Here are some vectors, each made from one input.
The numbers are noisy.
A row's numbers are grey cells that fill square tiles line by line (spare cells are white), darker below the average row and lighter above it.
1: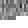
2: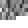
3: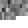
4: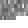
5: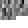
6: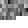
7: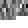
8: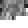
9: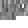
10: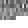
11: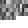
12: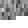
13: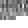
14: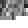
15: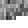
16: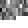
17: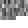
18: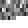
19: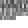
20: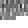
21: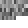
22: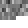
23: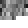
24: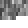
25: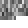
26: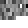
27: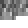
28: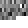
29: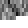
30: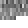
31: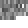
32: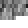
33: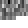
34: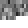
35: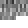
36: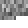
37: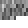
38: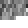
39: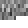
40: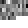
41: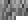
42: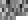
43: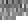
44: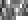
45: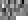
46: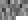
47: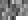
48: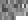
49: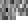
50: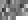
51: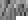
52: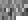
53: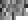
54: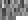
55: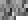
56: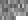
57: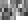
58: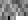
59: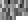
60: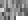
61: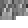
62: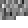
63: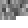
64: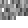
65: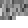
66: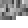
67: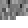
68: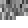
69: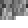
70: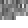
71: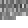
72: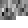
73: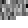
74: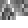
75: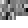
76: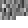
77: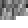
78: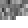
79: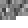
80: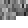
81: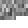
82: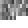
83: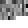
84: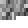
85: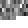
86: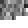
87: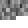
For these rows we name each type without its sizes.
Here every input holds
three true/false values, together with either a fixed value, or a point on each of two lines.
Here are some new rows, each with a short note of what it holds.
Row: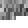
a point on each of two lines and three true/false values
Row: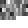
a point on each of two lines and three true/false values
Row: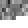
three true/false values
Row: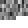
a point on each of two lines and three true/false values
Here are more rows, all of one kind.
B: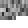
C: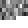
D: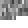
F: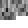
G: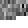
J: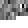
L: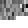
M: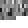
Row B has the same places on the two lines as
F and G.
